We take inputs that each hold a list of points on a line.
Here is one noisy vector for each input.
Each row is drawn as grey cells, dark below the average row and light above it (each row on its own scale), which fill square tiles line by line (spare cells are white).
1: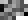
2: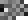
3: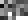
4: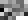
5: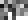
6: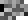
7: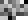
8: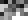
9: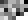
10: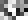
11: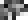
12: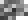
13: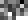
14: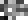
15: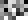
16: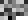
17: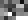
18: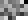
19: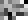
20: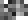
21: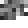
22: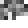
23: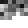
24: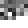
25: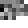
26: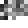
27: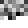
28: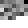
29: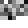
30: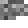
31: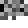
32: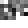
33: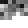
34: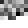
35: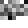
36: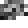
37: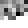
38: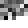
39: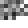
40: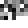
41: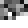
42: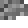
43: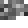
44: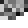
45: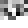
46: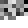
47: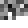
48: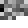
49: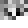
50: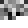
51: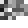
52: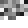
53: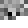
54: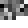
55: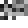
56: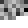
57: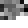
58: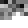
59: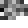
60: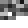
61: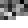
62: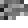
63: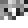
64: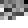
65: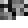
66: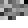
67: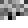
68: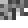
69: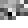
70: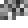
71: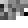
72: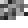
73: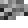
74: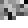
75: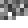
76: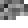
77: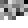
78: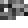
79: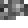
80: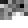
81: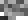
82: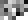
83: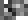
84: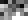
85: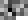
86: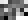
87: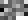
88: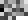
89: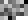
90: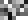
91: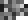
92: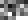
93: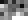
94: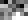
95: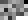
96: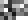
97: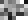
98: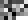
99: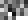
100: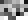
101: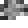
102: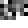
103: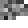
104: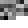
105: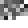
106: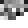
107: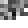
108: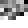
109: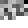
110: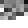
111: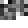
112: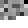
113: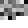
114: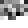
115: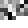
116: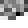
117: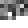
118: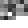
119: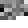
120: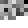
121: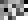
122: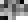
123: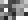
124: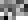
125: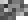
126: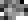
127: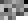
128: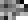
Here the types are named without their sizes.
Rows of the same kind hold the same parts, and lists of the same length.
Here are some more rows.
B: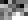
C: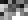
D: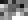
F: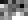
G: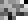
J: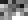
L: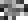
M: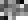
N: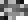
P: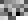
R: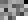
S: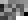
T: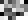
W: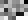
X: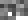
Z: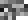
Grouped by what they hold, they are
B, C, D, F, J
G, P, R, T, W
L, M, N, S, X, Z

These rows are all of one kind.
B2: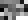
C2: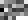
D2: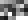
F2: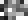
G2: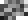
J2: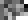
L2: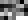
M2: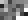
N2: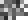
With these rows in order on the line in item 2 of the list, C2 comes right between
D2 and N2.
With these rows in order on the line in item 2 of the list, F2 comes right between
J2 and N2.
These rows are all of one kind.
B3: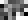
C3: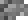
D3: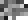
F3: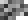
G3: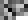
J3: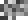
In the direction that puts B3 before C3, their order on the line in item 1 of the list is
B3, F3, C3, G3, D3, J3.
